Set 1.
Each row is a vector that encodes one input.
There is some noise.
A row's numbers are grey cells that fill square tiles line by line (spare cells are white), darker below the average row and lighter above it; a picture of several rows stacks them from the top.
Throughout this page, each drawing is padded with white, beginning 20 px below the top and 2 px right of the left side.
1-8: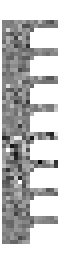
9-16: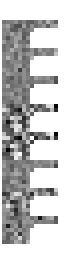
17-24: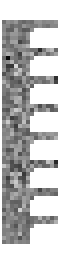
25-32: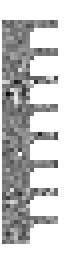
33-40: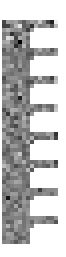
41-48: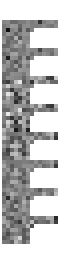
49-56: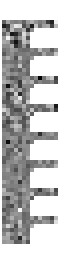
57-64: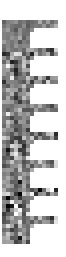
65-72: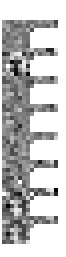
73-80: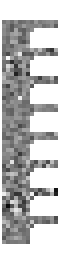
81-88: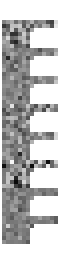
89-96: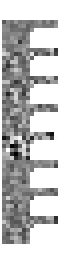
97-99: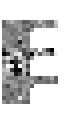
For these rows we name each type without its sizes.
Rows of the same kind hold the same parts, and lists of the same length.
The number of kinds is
3.
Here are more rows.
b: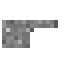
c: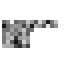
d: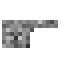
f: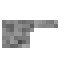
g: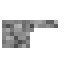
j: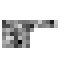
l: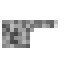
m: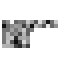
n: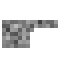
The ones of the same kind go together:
b, d, f, g, j
c, m
l, n

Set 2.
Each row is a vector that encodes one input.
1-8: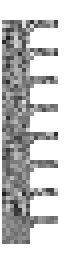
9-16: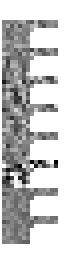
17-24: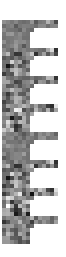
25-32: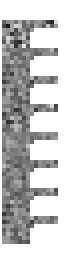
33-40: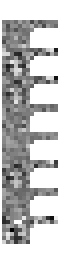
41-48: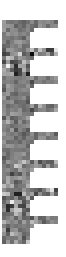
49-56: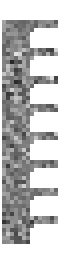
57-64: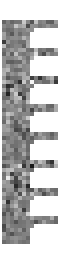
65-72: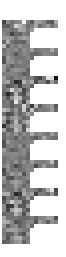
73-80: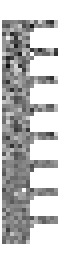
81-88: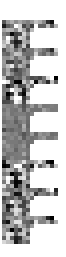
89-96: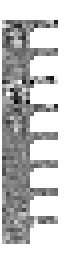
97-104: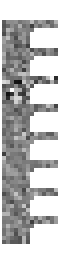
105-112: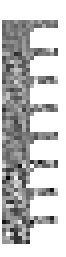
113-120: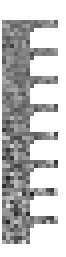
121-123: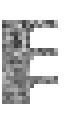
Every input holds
either a node of an 11-node tree, or a node of a 13-node tree.
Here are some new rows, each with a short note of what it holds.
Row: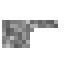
a node of an 11-node tree
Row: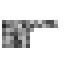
a node of a 13-node tree
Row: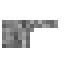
a node of a 13-node tree
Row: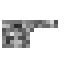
a node of a 13-node tree
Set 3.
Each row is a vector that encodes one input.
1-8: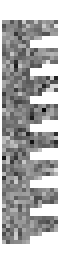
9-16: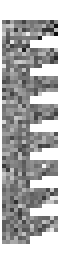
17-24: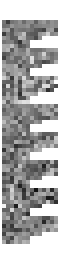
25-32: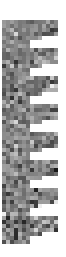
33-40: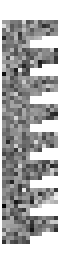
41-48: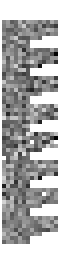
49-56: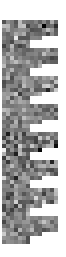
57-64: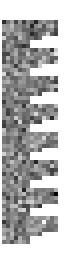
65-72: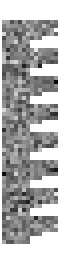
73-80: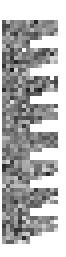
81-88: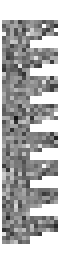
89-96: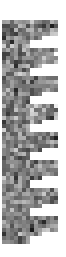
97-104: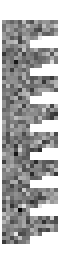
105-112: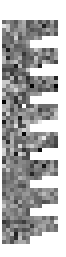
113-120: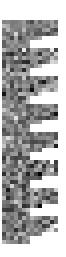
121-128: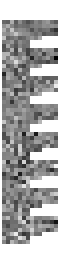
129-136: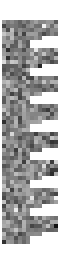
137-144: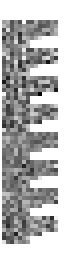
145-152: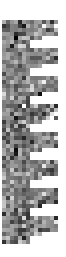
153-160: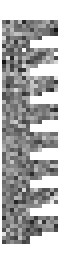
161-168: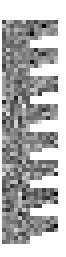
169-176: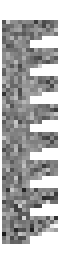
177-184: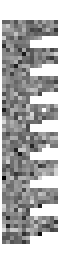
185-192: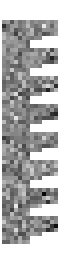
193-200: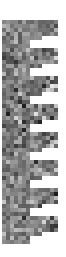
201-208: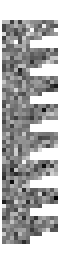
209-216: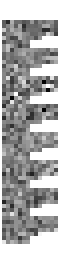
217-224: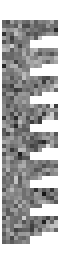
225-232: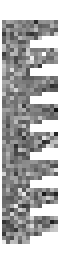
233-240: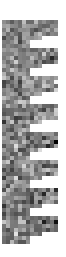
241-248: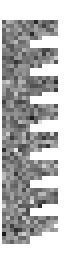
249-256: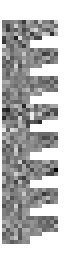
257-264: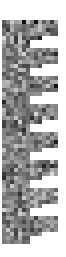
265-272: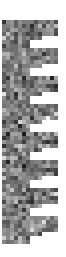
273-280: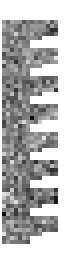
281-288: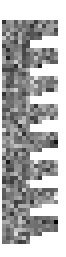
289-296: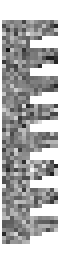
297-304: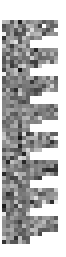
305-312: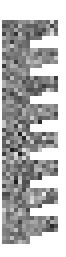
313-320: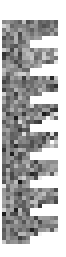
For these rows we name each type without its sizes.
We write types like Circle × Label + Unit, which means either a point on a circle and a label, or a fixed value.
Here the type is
(Bool × Bool × Bool × Bool × Bool + Unit) × (Circle + Unit).
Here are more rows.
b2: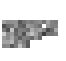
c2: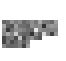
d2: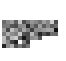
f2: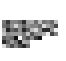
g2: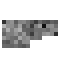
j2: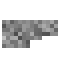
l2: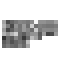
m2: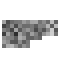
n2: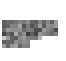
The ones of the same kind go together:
b2, d2, j2
c2, f2
g2, m2, n2
l2

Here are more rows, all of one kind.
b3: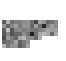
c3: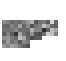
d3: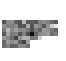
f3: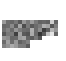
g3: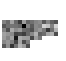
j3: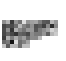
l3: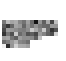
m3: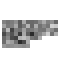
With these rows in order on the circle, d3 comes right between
b3 and l3.
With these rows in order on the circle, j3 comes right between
f3 and g3.
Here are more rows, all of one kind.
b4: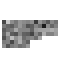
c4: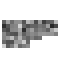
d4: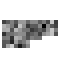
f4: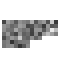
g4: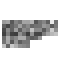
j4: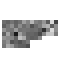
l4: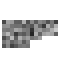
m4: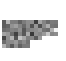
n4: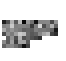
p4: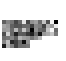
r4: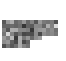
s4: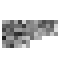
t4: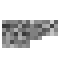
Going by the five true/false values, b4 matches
c4, f4, l4 and m4.
